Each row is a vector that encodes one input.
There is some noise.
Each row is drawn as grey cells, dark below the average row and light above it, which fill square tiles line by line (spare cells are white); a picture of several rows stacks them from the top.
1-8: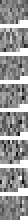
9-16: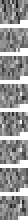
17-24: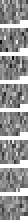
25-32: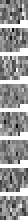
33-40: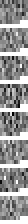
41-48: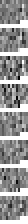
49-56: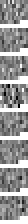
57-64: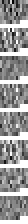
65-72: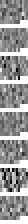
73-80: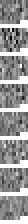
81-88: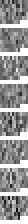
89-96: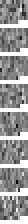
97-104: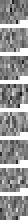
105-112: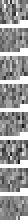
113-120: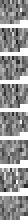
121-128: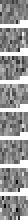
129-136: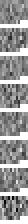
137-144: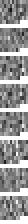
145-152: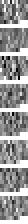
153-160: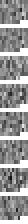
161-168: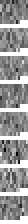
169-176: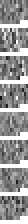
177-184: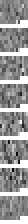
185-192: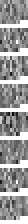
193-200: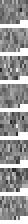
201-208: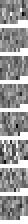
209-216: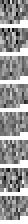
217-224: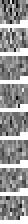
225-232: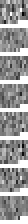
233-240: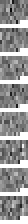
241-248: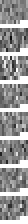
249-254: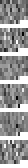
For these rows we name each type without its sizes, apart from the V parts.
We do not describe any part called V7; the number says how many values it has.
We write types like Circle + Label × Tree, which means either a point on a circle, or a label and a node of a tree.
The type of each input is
Bool × (Line + V7).
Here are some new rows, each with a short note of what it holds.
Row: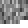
a point on a line and a true/false value
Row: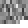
a point on a line and a true/false value
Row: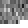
a true/false value and a value of V7
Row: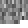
a point on a line and a true/false value
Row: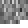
a point on a line and a true/false value
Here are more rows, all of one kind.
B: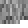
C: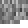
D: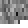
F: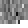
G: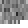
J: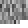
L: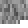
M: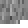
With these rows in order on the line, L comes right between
F and G.
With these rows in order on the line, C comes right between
F and M.
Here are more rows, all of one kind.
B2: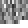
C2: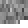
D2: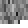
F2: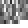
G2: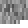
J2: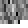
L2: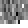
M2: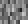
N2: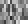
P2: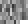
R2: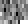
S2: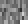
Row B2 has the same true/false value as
F2, M2 and S2.
